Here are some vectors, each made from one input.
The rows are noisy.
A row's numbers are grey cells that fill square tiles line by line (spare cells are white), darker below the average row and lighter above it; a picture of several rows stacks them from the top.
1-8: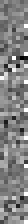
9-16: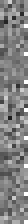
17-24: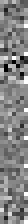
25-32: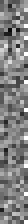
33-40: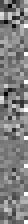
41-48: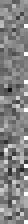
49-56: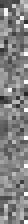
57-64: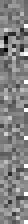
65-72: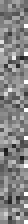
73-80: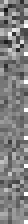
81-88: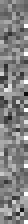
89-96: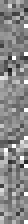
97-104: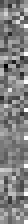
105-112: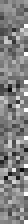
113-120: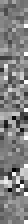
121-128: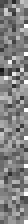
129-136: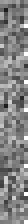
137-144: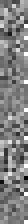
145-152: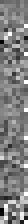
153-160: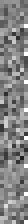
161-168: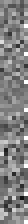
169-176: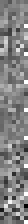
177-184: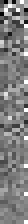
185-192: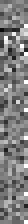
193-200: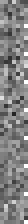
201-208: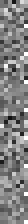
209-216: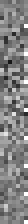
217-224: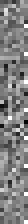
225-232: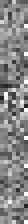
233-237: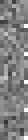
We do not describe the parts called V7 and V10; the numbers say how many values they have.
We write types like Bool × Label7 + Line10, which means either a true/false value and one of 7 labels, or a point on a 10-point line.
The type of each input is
((Bool × Bool × Bool × Bool + Unit) × V10 + Unit) × V7 + Line3 × Line6 + Line4.
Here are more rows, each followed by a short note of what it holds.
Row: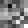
a value of V7
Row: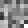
a point on a 4-point line
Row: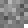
a value of V7
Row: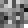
a value of V7
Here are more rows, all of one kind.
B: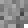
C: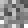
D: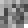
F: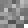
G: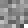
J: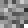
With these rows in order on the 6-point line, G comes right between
C and D.
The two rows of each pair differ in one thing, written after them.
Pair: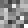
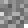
the place on the 6-point line
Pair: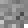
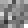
the place on the 3-point line
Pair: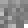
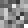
the place on the 3-point line
